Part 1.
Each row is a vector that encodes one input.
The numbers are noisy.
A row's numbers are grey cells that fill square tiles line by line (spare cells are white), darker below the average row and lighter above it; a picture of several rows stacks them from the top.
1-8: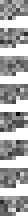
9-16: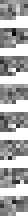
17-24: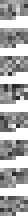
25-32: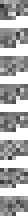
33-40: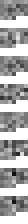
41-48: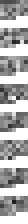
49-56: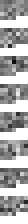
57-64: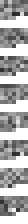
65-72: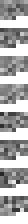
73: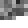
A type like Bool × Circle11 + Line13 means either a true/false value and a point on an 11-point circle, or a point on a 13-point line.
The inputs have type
Label10.
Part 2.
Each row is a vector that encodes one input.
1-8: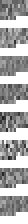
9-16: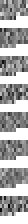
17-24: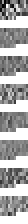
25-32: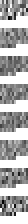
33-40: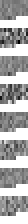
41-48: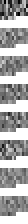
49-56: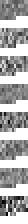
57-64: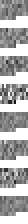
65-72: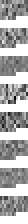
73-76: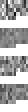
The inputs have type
Line15.
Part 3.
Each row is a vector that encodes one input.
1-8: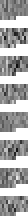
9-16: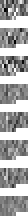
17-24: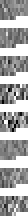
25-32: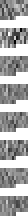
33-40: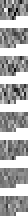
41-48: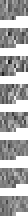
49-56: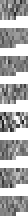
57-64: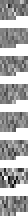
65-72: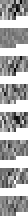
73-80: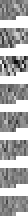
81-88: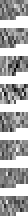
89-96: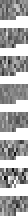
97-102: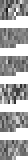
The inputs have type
Line12.
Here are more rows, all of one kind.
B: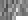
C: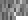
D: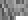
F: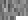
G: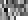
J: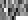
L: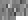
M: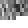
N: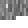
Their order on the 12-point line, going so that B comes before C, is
G, B, L, D, C, F, J, M, N.
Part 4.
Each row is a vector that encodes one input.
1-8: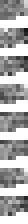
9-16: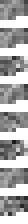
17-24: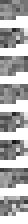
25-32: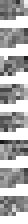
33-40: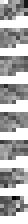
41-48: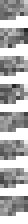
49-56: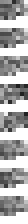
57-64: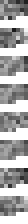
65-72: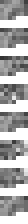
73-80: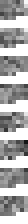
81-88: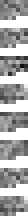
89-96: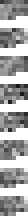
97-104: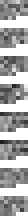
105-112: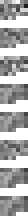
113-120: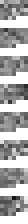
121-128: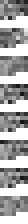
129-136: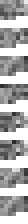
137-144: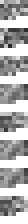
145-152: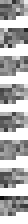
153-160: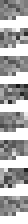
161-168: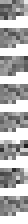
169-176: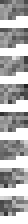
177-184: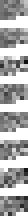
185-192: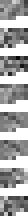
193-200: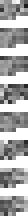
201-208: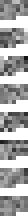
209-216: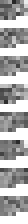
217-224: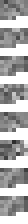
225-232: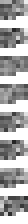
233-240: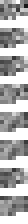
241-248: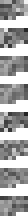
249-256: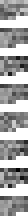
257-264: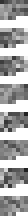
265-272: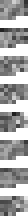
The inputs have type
Line11.
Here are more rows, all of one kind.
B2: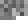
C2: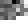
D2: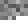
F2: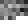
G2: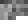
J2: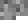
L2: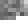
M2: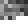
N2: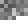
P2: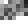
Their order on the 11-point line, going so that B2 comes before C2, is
P2, M2, F2, G2, J2, D2, N2, B2, L2, C2.
